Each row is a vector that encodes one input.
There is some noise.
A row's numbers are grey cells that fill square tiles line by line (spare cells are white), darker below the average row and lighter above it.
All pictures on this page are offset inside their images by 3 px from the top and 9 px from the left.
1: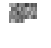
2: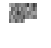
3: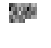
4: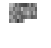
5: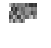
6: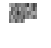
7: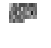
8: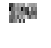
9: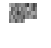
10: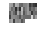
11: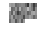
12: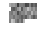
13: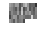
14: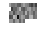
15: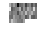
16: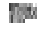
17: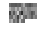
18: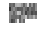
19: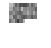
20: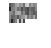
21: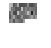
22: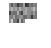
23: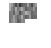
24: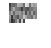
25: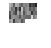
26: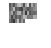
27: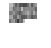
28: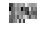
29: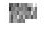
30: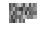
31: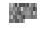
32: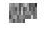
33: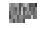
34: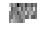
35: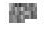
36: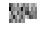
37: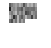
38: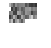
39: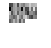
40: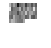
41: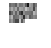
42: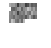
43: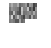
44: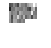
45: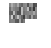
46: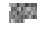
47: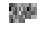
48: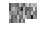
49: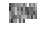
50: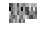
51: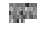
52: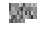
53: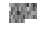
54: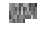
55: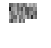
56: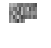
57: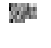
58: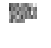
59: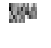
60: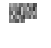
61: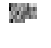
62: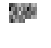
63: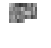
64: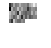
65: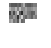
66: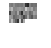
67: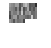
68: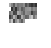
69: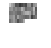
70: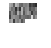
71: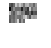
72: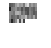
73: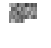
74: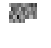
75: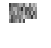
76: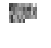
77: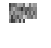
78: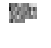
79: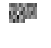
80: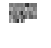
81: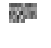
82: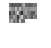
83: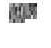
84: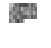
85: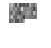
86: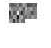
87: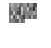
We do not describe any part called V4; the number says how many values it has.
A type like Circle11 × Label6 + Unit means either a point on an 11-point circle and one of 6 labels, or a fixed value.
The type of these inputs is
(Line5 + V4) × Line6.
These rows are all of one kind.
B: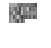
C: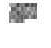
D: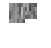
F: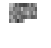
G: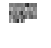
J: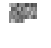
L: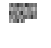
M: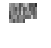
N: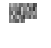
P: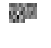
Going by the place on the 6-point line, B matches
C, F, G and J.
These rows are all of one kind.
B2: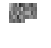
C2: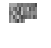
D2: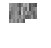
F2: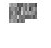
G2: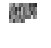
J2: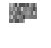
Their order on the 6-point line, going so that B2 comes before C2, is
G2, B2, D2, F2, C2, J2.
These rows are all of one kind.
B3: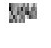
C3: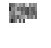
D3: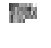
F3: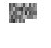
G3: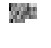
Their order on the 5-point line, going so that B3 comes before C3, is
B3, C3, F3, D3, G3.
